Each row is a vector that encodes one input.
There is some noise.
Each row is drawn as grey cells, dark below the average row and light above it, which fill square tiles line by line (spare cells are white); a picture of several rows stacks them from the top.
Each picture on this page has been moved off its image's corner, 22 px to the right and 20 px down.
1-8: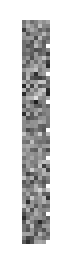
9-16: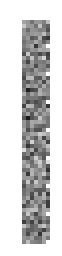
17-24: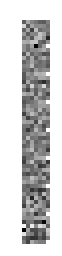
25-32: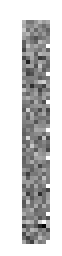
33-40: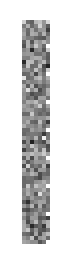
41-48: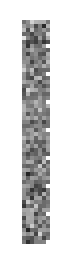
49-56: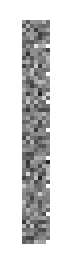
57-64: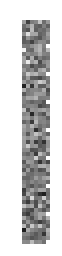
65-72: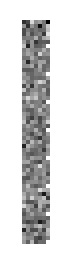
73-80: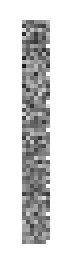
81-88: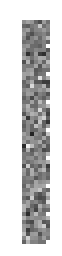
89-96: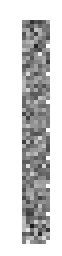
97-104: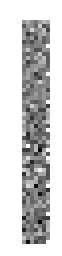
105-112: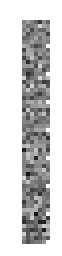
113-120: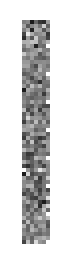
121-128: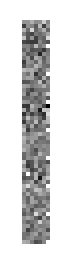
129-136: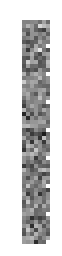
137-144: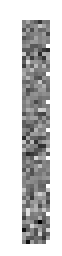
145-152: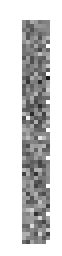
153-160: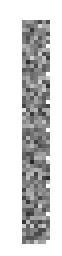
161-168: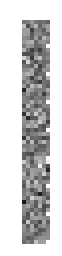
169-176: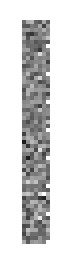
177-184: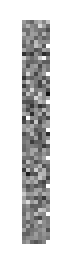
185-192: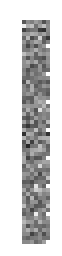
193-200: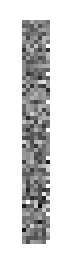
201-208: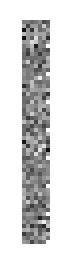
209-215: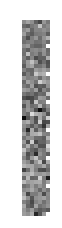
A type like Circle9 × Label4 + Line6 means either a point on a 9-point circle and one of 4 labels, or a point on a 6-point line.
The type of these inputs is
Bool × (Line10 + Tree11).
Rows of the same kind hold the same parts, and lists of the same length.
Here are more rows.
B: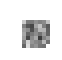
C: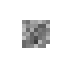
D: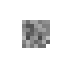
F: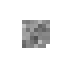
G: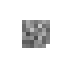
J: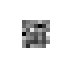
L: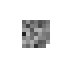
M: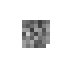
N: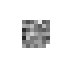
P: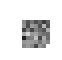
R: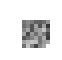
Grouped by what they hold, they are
B, D, G, R
C, F, J, L, M, N, P

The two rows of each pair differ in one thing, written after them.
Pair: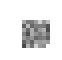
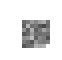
the place on the 10-point line
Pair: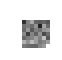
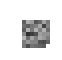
the place on the 10-point line
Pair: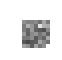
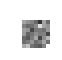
the true/false value
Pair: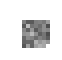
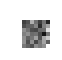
the true/false value
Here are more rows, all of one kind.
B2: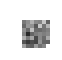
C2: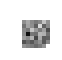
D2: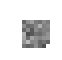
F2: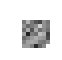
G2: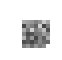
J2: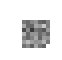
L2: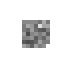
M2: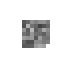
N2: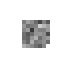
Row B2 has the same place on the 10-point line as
C2, F2 and L2.
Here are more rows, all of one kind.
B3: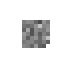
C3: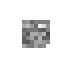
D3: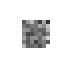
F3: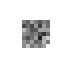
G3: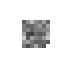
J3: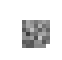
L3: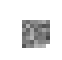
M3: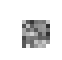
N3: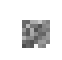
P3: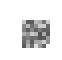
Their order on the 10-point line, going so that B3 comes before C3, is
L3, M3, F3, N3, P3, G3, B3, J3, D3, C3.
